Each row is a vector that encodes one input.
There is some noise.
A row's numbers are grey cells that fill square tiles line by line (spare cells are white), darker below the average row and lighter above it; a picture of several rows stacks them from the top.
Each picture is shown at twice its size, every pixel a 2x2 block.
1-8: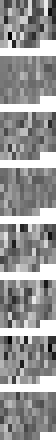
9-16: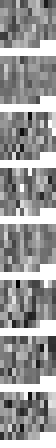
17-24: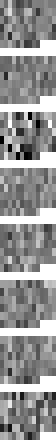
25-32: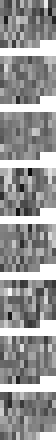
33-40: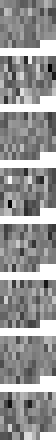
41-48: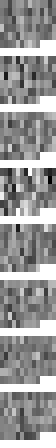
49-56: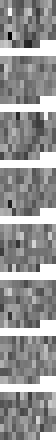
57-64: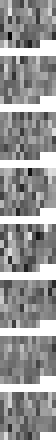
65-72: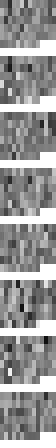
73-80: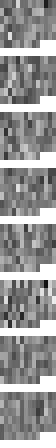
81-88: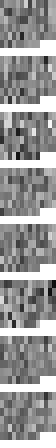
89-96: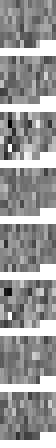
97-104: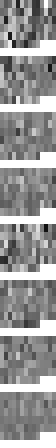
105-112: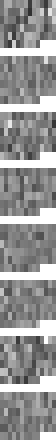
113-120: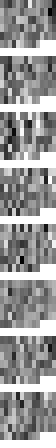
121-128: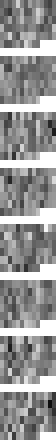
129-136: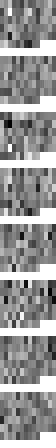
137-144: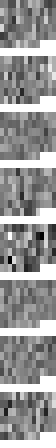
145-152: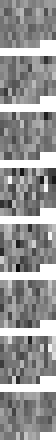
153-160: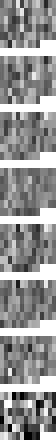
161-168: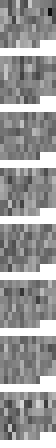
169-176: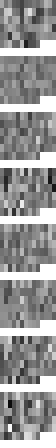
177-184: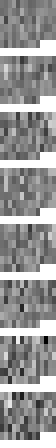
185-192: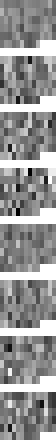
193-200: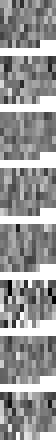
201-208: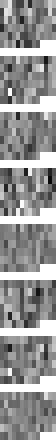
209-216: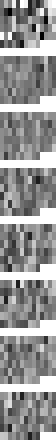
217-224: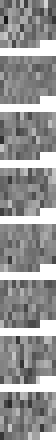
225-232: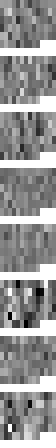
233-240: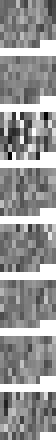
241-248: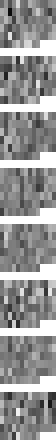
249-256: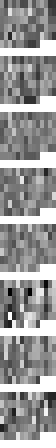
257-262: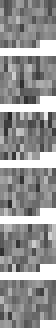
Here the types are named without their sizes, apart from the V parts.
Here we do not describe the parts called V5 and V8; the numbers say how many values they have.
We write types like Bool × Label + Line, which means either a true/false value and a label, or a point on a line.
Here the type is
(Bool × V5 + Label) × V8.
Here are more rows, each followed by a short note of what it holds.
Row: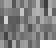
a label and a value of V8
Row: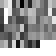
a label and a value of V8
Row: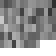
a true/false value, a value of V5 and a value of V8
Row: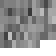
a true/false value, a value of V5 and a value of V8
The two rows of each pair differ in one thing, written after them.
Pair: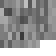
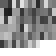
the true/false value
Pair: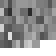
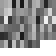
the value of V5
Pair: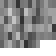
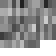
the value of V5
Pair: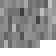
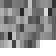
the true/false value
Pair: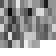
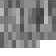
the value of V8
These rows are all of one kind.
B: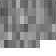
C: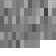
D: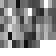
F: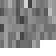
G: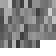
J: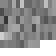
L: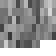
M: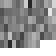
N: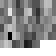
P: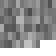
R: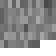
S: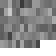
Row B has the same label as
J and M.
